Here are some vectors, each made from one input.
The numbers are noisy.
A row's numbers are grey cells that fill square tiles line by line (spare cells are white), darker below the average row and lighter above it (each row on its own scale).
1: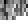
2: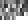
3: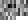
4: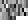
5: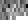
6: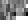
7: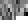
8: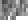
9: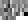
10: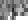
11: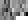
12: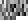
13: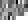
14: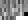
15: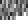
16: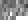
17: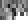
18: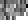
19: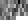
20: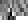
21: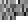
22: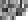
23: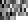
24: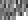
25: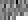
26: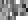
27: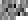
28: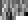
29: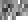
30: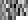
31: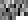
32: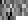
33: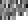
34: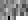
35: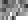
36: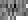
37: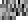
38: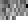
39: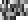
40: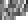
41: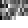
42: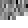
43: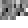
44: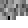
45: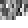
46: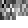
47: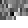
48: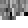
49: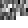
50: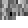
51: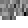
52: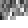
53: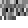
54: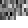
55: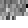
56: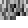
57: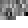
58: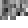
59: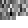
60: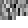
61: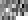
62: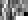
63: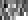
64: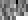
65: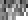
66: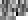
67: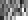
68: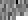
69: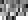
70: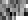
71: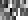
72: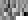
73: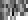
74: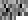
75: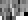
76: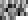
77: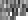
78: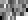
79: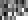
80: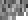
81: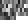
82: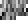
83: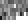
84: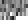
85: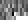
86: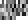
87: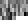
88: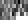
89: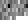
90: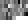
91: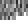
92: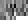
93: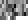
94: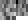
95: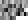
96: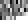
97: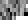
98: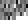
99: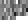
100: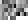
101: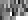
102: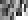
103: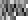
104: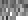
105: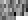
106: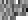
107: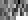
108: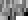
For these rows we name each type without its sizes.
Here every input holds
a point on a circle, together with either a label, or a point on a line.
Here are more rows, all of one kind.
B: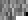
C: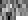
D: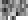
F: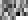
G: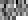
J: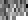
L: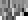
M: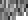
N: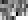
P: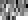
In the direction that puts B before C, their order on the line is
J, F, D, L, B, N, M, C, P, G.
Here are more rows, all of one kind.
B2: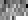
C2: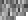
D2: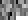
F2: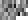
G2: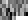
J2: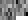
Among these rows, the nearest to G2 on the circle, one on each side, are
F2 and J2.
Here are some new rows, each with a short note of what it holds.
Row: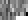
a point on a circle and a point on a line
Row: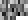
a point on a circle and a label
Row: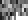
a point on a circle and a point on a line
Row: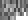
a point on a circle and a point on a line
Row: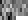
a point on a circle and a point on a line
